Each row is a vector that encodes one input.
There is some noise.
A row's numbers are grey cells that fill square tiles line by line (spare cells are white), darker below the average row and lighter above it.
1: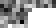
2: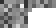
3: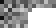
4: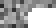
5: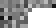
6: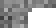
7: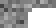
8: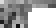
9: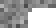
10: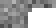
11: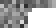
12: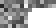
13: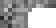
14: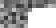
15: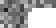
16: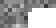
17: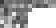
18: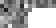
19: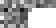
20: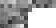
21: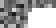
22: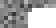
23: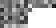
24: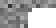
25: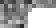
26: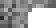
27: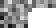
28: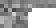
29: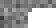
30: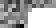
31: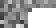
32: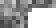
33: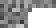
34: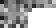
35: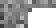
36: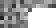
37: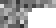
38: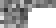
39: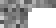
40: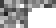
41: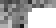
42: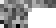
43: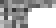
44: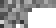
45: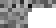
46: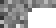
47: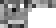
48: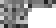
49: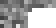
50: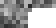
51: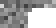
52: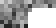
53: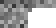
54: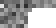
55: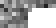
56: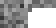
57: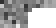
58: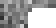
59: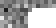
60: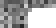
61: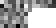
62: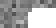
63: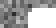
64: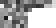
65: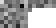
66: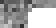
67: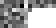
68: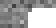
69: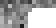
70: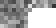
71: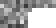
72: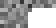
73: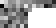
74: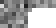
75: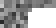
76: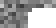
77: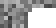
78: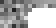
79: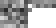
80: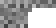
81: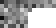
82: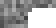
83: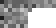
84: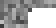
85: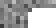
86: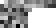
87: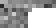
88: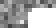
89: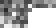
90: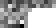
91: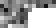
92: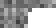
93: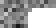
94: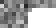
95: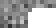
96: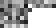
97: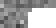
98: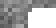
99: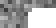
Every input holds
a point on a 5-point line and a true/false value.
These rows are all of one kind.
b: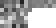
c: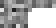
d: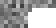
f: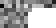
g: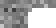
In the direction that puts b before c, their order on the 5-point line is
g, d, b, f, c.
